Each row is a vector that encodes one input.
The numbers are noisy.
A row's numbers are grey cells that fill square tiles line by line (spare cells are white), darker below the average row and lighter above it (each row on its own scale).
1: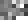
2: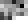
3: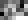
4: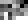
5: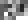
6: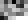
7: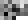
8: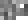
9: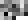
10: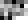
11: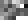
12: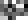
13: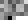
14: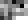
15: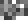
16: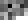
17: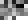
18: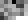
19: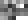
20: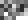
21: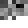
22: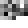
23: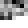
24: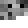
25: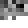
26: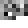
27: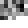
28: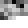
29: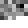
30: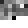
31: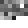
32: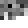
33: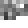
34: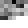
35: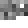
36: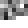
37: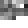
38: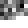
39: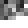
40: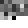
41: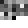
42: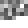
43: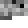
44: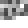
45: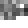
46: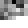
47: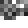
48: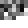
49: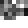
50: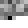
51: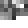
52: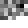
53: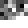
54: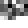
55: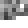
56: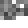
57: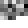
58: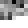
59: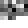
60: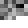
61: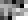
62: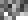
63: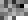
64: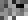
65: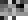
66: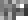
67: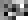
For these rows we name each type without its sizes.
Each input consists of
a node of a tree and a true/false value.
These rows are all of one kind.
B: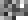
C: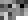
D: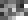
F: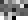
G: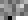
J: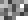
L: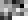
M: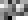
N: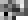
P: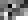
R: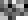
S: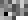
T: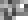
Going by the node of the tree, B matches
N and S.
